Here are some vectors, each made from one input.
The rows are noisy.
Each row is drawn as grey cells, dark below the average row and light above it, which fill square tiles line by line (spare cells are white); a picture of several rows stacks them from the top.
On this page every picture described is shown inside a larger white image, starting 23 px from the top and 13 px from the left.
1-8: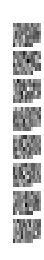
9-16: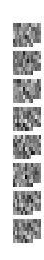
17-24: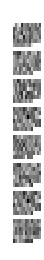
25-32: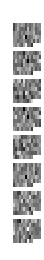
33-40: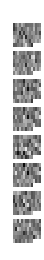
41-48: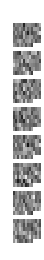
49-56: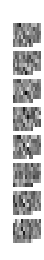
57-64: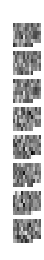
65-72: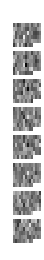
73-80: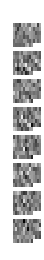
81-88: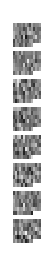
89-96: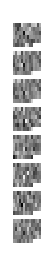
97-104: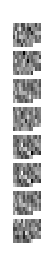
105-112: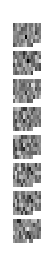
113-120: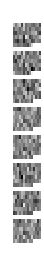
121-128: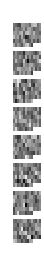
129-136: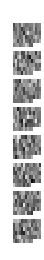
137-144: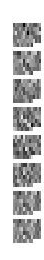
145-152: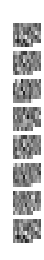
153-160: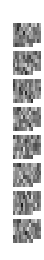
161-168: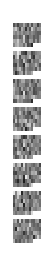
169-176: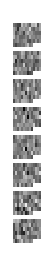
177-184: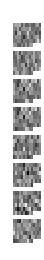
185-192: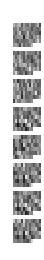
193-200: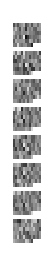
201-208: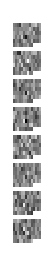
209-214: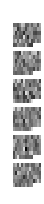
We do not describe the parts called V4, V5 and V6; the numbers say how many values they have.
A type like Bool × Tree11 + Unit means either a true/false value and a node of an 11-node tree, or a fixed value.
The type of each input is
Bool × (Tree9 + V6) + Line7 × V4 × V5.
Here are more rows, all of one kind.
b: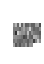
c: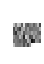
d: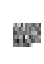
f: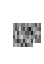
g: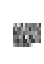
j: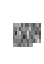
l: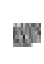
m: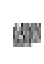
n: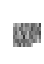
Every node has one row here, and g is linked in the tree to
c and d.
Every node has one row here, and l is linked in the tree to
d, f and n.
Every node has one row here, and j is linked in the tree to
b and n.
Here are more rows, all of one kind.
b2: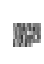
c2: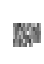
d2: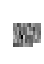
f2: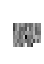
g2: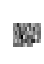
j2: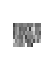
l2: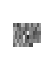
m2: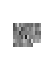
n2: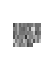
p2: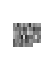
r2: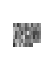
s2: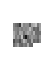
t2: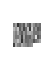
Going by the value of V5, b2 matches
c2, l2 and r2.
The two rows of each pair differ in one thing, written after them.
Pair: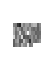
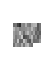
the value of V5
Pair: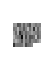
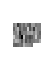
the place on the 7-point line
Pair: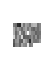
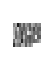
the value of V4
